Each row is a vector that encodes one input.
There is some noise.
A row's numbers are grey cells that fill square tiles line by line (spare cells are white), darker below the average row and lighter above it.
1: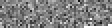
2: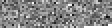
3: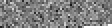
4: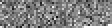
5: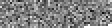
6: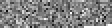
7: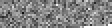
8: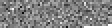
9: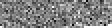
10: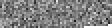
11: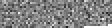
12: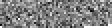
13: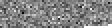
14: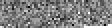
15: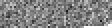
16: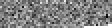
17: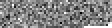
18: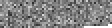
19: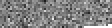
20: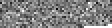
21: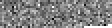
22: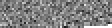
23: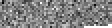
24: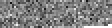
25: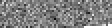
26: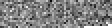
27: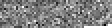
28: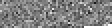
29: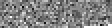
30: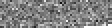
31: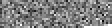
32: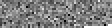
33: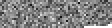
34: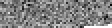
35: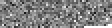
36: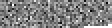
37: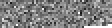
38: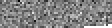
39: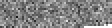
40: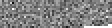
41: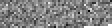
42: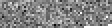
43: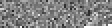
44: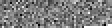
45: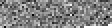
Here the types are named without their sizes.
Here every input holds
a label, together with either a fixed value, or three true/false values.
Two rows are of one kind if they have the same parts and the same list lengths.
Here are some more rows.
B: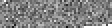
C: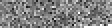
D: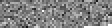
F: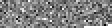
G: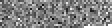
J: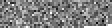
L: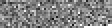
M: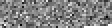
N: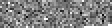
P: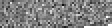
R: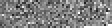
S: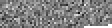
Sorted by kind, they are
B, D, F, G, J, N, P, R, S
C, L, M

